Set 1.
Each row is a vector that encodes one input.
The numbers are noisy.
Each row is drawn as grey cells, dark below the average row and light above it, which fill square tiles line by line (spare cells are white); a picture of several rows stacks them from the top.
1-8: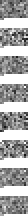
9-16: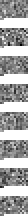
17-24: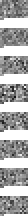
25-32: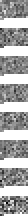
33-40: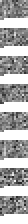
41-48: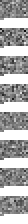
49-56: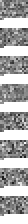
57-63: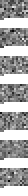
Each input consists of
a point on an 8-point circle and a true/false value.
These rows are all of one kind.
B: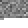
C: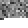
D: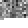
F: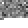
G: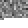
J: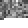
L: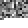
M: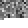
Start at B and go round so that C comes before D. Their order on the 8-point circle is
B, G, J, C, F, D, L, M.
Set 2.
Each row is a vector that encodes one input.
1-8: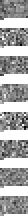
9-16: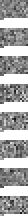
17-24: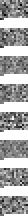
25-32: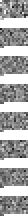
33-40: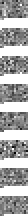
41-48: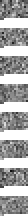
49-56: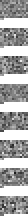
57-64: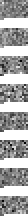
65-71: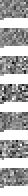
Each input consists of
a point on an 8-point circle and a true/false value.
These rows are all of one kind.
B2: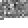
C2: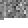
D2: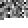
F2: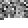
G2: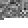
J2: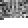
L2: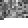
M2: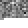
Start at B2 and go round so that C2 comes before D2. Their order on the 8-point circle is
B2, C2, G2, F2, L2, J2, M2, D2.
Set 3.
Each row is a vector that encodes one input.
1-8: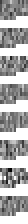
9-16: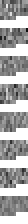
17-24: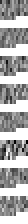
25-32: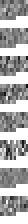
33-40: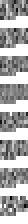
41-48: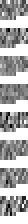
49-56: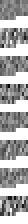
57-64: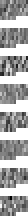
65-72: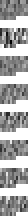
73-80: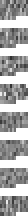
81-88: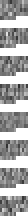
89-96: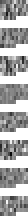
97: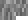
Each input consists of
either a point on a 10-point circle, or a point on a 6-point line.
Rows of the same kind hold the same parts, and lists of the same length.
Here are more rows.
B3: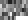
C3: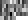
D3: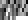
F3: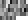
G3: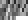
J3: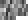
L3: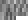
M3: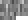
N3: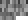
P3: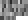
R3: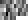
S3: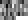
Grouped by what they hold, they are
B3, C3, F3, J3, L3, M3, N3, R3
D3, G3, P3, S3

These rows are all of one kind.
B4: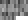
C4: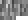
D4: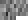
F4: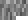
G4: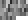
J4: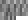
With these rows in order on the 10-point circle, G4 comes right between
C4 and F4.
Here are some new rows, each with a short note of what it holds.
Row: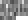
a point on a 10-point circle
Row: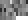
a point on a 10-point circle
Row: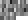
a point on a 6-point line
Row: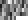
a point on a 10-point circle
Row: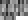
a point on a 10-point circle
